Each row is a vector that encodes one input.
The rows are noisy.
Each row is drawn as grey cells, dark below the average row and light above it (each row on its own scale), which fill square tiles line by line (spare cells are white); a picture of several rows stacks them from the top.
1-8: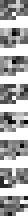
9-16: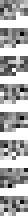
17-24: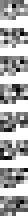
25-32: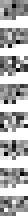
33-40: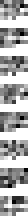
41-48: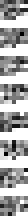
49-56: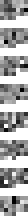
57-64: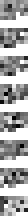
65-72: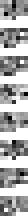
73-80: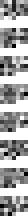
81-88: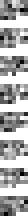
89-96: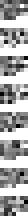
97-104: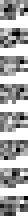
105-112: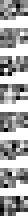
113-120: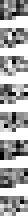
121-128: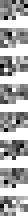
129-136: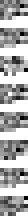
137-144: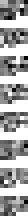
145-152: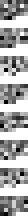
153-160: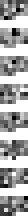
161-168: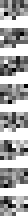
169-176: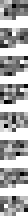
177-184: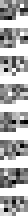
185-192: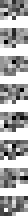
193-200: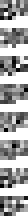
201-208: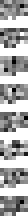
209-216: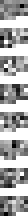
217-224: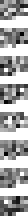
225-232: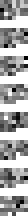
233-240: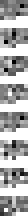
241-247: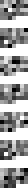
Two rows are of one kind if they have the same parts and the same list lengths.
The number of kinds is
2.
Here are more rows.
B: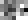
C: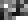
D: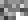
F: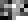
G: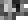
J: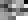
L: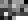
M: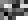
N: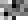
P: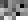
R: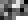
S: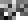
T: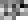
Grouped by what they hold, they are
B, D, F, J, L, R, S
C, G, M, N, P, T

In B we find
a node of a 7-node tree and a true/false value.
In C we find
a point on a 6-point circle and a true/false value.
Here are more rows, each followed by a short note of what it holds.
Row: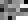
a node of a 7-node tree and a true/false value
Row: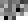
a node of a 7-node tree and a true/false value
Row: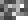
a node of a 7-node tree and a true/false value
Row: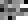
a node of a 7-node tree and a true/false value
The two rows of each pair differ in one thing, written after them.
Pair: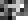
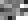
the node of the tree
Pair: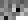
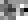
the node of the tree
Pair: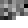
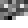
the node of the tree
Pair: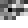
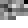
the node of the tree
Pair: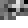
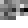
the node of the tree
